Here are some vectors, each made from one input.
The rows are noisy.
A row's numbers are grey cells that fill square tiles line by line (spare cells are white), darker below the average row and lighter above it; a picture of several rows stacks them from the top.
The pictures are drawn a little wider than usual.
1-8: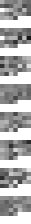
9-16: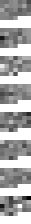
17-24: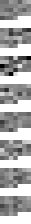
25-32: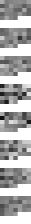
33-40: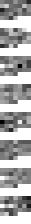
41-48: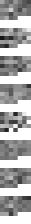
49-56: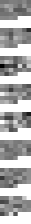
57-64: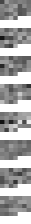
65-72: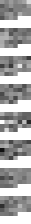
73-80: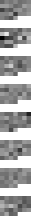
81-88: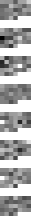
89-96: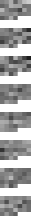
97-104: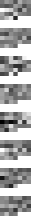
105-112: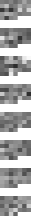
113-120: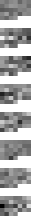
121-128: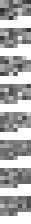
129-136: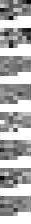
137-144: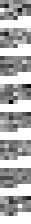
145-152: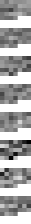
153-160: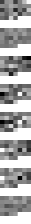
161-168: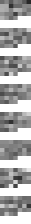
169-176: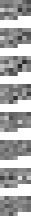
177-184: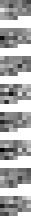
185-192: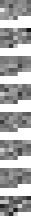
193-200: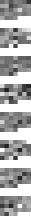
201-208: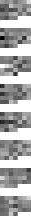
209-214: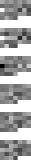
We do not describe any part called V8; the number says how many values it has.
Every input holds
a list of up to three items, each a true/false value and a value of V8.
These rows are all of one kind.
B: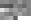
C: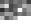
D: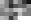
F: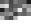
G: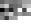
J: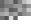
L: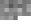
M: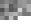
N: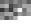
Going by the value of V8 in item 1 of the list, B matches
G, L and N.
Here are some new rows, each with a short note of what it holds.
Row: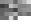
a list of two items
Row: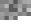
a list of one item
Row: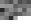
a list of three items
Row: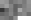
a list of two items
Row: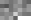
a list of one item
